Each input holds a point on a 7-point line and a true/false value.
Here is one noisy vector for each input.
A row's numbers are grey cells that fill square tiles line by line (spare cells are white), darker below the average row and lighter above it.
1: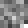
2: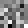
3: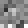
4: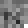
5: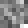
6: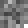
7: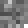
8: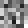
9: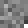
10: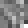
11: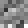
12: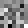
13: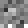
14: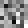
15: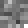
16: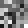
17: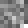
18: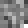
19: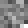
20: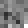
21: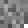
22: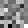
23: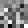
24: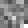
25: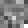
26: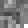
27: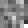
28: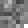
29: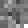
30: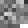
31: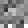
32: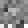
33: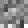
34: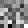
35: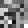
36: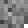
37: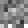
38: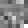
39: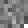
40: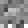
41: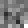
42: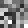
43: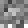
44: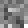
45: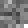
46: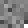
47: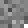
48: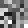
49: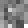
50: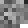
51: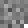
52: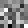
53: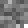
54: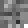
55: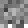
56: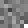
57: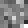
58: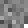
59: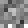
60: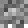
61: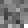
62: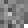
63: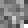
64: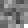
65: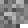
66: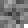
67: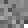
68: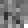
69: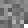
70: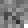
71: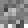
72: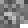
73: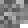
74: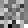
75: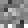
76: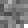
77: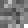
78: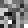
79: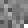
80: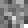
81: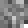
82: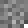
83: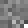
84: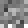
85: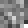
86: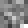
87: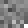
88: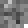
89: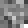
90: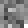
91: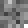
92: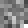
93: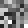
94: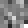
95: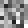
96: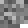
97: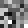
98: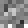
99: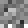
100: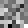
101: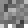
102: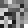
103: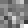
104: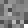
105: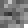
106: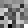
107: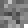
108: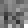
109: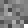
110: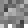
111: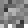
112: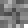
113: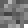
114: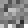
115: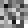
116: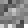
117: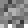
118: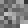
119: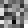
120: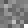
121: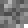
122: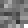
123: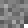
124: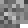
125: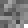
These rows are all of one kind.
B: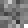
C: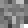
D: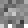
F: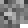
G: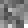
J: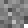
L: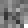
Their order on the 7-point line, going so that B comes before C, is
D, G, L, B, J, C, F.
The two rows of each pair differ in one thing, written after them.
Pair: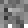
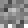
the place on the 7-point line
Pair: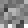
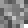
the place on the 7-point line
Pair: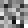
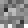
the true/false value
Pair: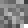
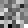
the true/false value
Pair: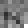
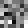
the true/false value
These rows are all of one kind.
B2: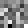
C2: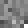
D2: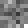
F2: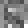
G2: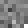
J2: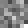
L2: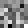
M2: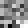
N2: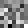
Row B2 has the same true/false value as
L2, M2 and N2.
